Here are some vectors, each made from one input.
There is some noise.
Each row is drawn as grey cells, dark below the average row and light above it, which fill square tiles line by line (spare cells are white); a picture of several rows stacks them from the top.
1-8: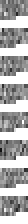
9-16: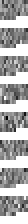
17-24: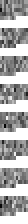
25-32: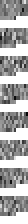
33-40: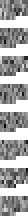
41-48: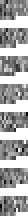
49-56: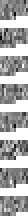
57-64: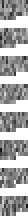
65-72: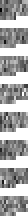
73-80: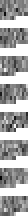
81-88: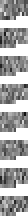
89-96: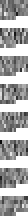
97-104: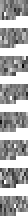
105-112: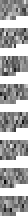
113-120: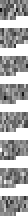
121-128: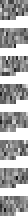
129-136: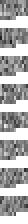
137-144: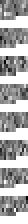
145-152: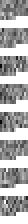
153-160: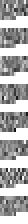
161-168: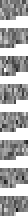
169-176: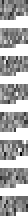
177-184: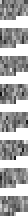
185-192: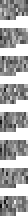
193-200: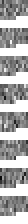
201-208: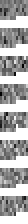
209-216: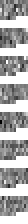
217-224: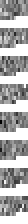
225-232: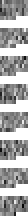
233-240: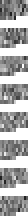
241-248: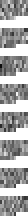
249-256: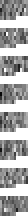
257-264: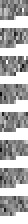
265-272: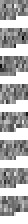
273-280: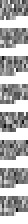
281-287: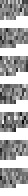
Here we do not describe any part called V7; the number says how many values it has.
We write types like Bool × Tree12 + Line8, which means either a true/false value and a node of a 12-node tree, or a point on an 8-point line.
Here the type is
(Bool × Bool × Bool + V7) × Line10.
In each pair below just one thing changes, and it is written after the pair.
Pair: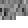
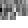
the value of V7
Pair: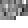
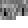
the value of V7
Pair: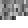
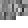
the place on the 10-point line
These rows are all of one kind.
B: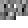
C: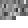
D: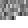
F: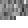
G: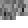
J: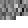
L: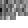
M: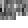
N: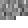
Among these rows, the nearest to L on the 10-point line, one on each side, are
B and J.
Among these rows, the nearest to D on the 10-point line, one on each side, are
F and N.
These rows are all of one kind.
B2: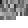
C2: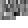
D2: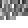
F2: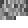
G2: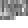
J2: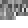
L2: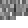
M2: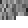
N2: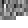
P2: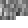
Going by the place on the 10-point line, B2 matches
C2, J2 and N2.
